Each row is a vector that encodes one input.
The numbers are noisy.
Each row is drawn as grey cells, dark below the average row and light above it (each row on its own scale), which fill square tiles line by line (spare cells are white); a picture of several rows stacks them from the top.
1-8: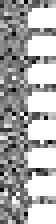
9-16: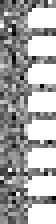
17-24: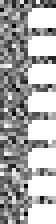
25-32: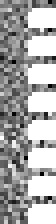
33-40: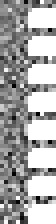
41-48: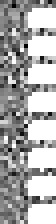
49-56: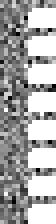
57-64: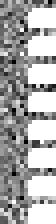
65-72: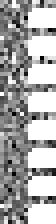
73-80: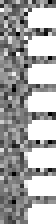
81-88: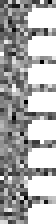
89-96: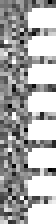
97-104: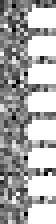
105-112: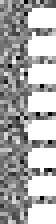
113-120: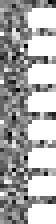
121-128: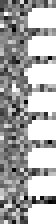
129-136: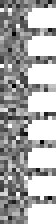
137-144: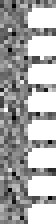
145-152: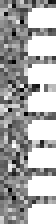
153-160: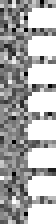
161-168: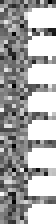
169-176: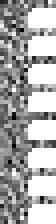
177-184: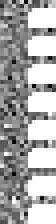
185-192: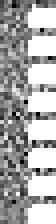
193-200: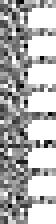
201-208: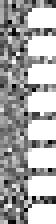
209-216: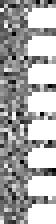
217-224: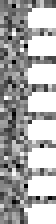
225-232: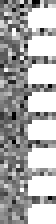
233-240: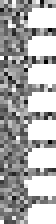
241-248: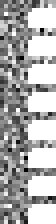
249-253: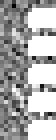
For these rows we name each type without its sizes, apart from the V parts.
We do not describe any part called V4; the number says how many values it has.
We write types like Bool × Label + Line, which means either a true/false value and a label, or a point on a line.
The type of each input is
Line × V4 + List(Circle).
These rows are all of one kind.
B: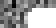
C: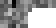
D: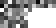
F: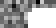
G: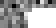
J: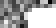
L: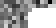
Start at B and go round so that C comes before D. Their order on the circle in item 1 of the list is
B, C, D, L, J, G, F.
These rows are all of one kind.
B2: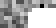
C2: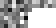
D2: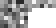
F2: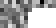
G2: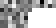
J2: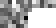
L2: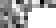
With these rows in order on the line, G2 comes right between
C2 and F2.
